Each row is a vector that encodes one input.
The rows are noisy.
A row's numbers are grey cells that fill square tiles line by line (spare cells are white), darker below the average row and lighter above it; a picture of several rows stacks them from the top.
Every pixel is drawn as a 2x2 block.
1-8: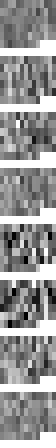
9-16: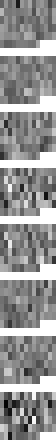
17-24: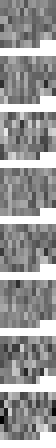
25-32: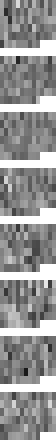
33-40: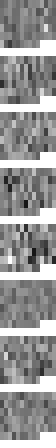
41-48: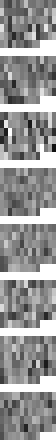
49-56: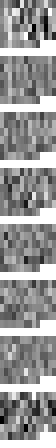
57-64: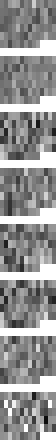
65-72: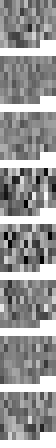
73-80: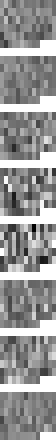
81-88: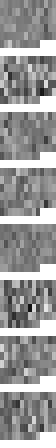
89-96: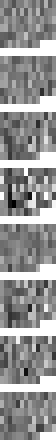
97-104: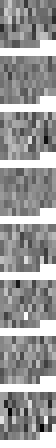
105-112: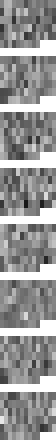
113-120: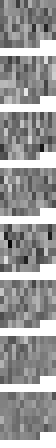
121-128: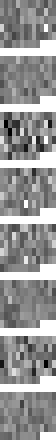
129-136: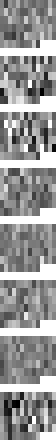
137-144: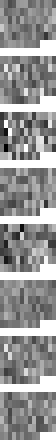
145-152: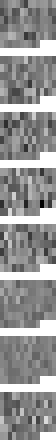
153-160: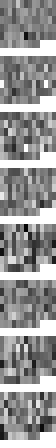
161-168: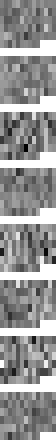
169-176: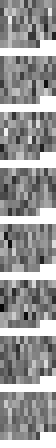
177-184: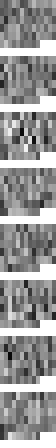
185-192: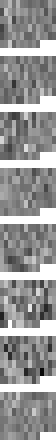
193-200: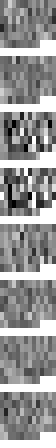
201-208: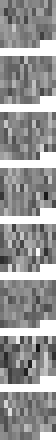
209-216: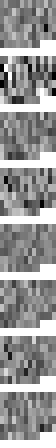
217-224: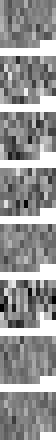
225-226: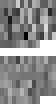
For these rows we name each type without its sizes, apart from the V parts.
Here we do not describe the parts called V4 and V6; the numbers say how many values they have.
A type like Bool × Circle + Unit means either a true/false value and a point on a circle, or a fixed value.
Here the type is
Bool × (Line + V4) + Label × V6.
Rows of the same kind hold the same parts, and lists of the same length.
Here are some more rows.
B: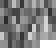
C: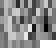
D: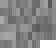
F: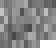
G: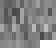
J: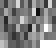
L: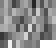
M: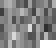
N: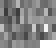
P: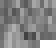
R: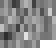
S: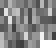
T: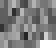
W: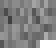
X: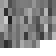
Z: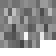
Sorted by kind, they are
B, F, R, T, W, X, Z
C, D, M, N, S
G, J, L, P

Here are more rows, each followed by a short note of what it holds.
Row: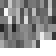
a label and a value of V6
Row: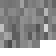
a true/false value and a value of V4
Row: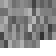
a true/false value and a value of V4
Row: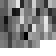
a label and a value of V6
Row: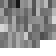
a point on a line and a true/false value
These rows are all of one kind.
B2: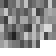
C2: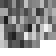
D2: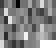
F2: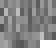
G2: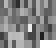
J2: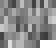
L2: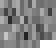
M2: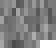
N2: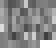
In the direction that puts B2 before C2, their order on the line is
N2, D2, G2, F2, J2, L2, M2, B2, C2.
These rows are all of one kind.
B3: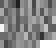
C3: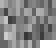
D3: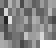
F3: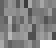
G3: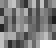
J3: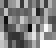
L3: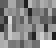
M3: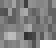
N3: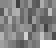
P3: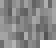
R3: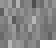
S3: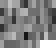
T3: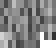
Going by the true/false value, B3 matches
F3, L3, M3 and T3.
